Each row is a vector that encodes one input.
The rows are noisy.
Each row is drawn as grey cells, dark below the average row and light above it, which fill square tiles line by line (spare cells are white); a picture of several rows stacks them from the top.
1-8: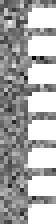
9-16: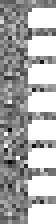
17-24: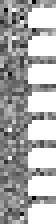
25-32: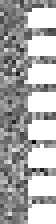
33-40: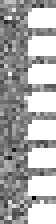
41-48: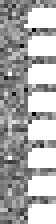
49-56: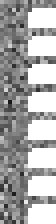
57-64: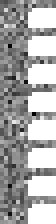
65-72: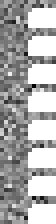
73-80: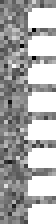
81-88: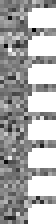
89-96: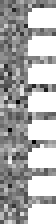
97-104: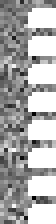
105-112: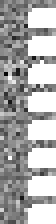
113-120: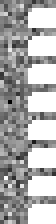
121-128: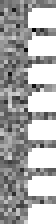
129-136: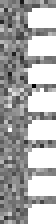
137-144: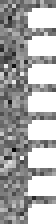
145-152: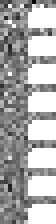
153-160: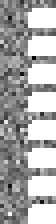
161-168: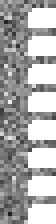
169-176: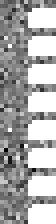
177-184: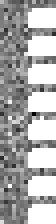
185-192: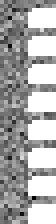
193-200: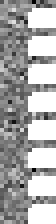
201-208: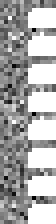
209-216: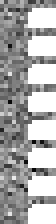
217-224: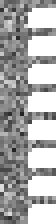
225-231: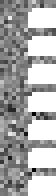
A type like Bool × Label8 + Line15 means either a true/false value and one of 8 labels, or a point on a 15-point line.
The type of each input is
Line5 + Line9 × (Tree7 + Unit).
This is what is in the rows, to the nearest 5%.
About 20% of them hold a point on a 5-point line. The rest hold a point on a 9-point line, together with either a fixed value, or a node of a 7-node tree.
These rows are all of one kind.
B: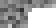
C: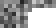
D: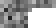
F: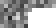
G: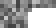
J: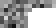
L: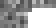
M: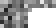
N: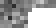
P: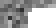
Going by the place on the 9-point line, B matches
C, L, N and P.
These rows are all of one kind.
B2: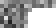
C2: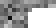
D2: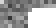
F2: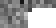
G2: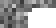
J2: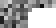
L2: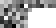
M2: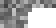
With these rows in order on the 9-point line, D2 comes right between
C2 and F2.
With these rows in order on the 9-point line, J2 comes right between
B2 and F2.
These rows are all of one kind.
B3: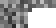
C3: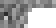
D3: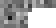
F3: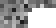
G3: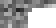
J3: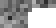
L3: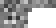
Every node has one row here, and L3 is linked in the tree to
C3 and D3.
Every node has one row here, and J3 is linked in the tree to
D3 and G3.
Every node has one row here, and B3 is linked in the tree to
D3 and F3.
